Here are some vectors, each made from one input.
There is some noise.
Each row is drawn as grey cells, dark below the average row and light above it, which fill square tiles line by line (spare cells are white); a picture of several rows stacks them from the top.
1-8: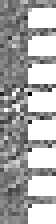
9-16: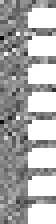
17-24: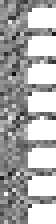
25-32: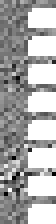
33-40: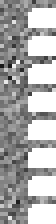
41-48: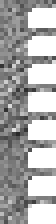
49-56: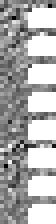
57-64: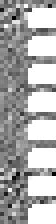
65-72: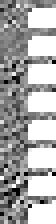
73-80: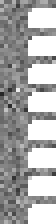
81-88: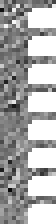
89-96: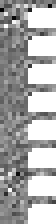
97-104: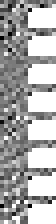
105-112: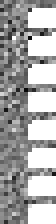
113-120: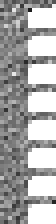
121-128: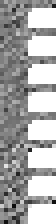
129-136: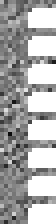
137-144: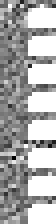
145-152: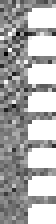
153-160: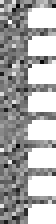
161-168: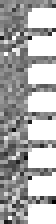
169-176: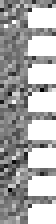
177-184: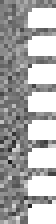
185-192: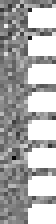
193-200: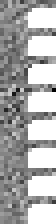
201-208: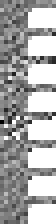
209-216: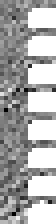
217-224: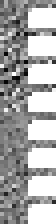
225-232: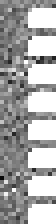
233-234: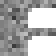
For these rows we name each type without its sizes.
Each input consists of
a list of points on a line.
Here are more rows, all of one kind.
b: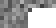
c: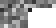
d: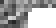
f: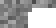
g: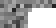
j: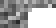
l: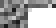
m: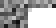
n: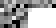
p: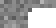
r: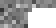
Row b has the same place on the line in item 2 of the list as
c, g, n and r.
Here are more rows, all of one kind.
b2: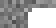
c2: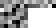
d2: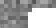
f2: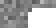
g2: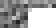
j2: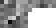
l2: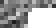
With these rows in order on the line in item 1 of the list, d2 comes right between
f2 and g2.
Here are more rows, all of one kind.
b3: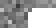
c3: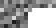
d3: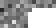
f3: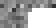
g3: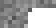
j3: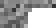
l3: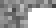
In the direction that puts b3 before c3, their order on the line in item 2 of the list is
g3, b3, l3, j3, f3, c3, d3.
